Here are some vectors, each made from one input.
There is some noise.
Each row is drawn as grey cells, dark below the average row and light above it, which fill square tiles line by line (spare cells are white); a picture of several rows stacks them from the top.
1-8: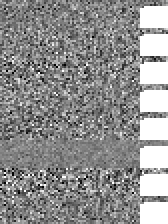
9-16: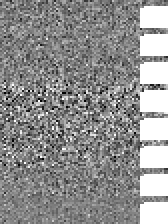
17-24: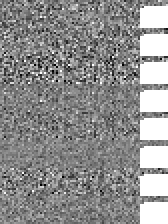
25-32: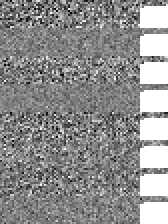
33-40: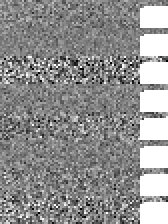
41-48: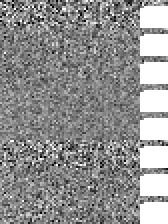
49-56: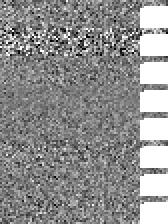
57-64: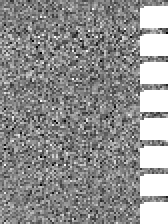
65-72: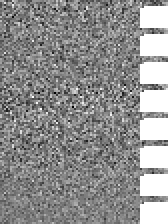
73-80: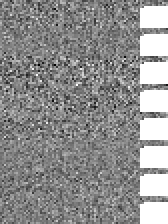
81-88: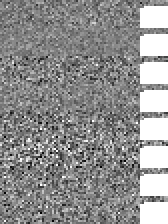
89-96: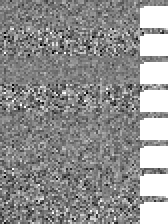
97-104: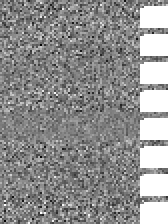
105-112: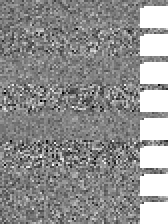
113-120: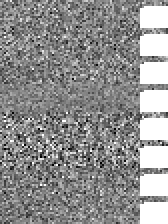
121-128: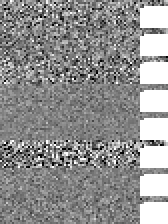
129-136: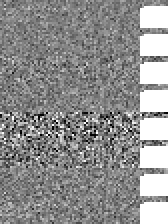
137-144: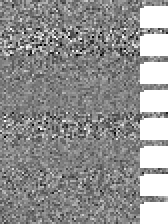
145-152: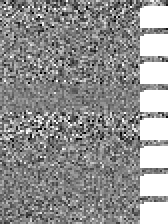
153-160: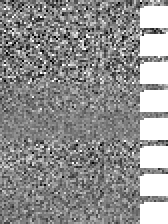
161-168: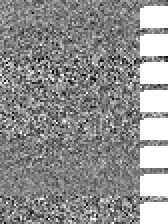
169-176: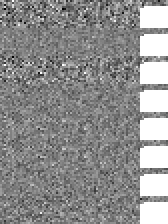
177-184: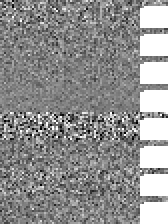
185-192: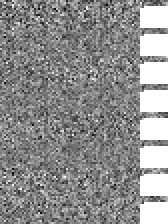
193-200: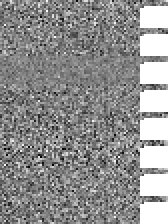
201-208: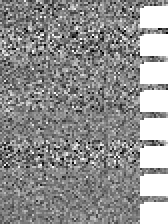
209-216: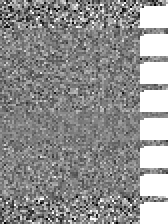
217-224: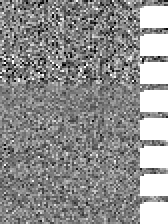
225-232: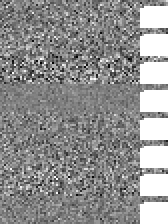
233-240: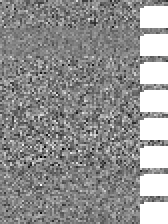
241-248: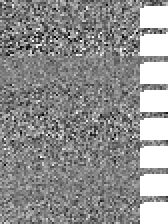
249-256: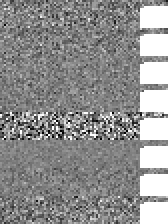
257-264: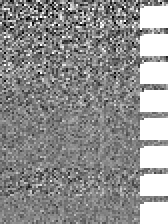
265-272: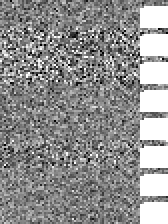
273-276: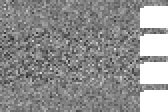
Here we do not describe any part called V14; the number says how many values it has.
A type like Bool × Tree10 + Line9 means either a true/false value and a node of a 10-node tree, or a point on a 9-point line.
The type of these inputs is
Bool × V14 + Line6 + List2(Line7).
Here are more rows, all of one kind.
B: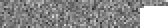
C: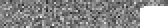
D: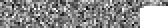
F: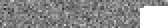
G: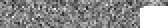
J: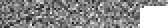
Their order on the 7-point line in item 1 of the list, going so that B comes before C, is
B, G, D, J, F, C.
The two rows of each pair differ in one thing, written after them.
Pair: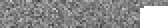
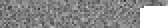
the true/false value
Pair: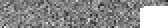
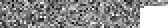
the true/false value
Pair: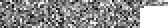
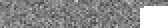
the true/false value
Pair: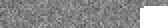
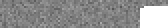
the true/false value
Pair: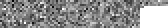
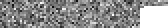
the value of V14
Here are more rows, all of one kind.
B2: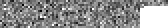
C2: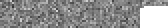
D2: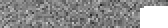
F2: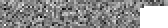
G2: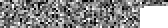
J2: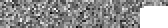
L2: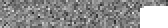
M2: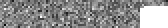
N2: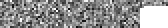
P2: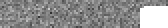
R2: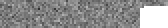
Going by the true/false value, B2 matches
D2, F2, G2 and M2.
